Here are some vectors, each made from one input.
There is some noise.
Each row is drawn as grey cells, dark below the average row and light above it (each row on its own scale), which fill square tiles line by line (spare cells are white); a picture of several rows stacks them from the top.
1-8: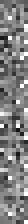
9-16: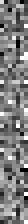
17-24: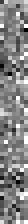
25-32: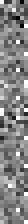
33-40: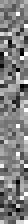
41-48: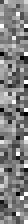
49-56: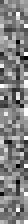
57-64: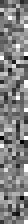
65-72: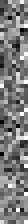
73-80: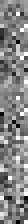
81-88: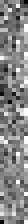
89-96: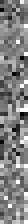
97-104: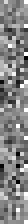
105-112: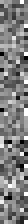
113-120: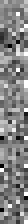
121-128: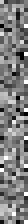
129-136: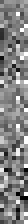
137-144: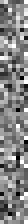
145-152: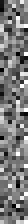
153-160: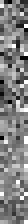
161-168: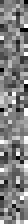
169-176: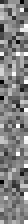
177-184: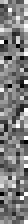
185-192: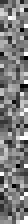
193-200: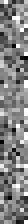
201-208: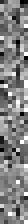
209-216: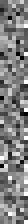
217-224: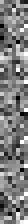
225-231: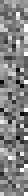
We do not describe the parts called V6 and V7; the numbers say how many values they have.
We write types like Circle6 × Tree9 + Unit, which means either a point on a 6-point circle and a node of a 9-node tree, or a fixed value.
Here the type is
Tree8 × Tree8 + V6 × V7.
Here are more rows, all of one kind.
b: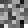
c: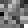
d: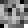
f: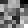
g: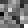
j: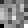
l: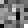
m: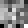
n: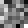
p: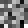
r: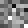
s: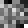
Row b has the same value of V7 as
c, g, p and s.
